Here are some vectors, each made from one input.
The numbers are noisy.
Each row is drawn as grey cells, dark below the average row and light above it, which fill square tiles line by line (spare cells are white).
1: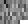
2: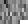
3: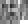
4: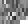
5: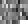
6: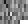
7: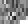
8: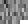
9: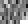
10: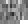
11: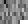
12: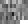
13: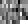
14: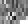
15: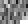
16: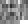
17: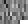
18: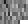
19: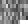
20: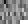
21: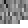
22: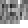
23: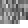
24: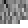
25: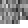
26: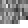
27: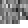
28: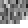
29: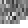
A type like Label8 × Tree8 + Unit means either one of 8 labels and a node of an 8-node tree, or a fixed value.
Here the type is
Line5.
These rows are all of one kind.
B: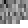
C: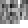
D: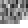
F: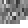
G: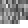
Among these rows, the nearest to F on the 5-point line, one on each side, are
D and G.
